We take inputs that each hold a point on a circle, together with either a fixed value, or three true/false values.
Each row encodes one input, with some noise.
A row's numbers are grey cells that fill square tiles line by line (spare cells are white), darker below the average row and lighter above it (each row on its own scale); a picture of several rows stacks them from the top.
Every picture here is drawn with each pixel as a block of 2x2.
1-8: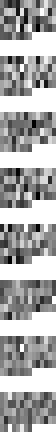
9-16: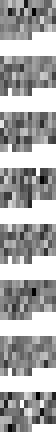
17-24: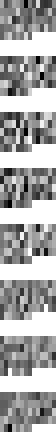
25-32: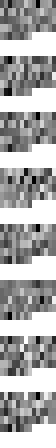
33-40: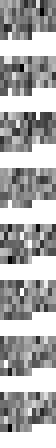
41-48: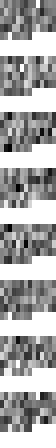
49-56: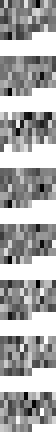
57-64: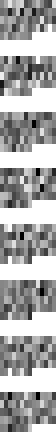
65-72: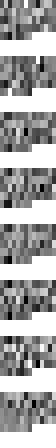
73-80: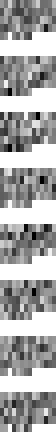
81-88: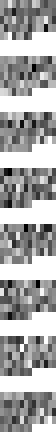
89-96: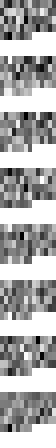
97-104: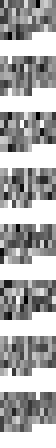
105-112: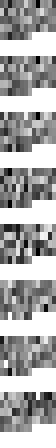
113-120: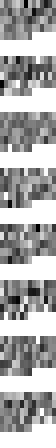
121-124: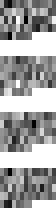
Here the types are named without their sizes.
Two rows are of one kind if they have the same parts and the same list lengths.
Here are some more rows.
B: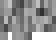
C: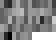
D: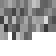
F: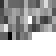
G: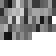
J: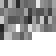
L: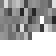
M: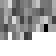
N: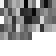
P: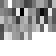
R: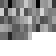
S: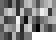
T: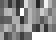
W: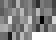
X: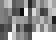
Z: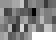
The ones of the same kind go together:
B, D, J, L, M, N, P, X, Z
C, F, G, R, S, T, W

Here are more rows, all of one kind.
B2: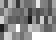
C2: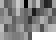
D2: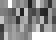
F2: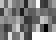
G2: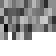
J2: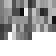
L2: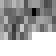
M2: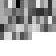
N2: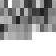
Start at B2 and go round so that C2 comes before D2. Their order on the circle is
B2, F2, C2, N2, D2, J2, G2, L2, M2.
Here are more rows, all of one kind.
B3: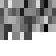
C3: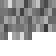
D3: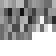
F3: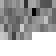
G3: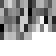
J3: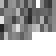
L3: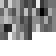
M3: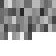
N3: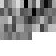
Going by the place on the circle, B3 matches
L3 and N3.
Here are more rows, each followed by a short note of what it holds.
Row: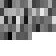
a point on a circle
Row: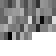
a point on a circle
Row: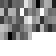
a point on a circle
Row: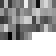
a point on a circle
